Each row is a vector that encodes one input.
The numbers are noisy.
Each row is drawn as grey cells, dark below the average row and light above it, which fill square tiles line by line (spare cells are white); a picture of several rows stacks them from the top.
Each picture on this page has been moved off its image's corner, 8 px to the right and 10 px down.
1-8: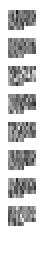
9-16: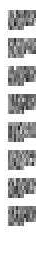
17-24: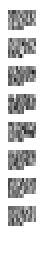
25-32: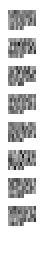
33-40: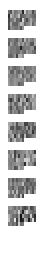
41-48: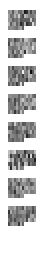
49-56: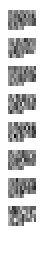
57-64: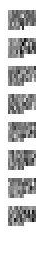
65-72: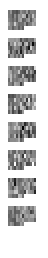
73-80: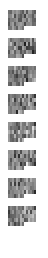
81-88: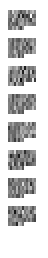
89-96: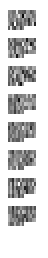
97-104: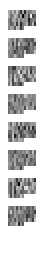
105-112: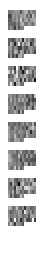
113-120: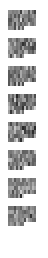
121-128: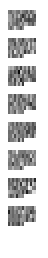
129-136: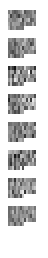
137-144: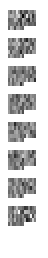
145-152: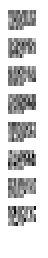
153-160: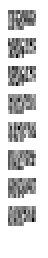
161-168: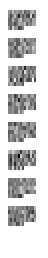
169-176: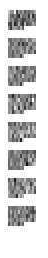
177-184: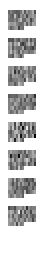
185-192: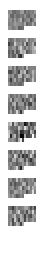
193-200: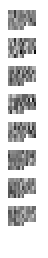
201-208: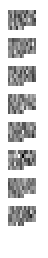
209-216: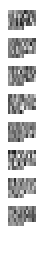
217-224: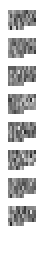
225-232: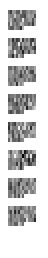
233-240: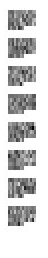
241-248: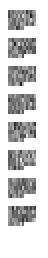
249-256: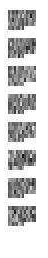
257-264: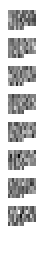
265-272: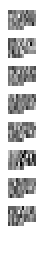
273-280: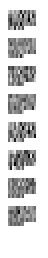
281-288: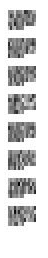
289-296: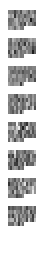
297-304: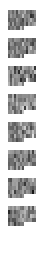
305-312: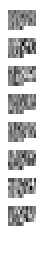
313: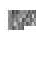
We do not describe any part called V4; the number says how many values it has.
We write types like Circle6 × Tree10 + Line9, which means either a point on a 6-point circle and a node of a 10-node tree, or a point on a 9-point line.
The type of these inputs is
Bool × Bool × Bool × List2(Line9 + V4).
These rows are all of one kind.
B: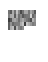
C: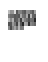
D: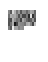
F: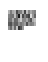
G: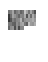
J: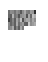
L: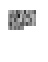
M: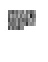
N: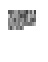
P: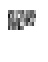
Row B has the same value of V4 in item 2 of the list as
C and D.
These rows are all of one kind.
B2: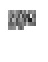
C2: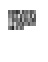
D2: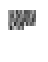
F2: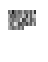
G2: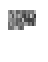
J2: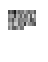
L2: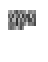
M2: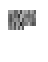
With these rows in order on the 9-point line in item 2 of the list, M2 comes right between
G2 and L2.
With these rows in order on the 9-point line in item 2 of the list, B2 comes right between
C2 and F2.
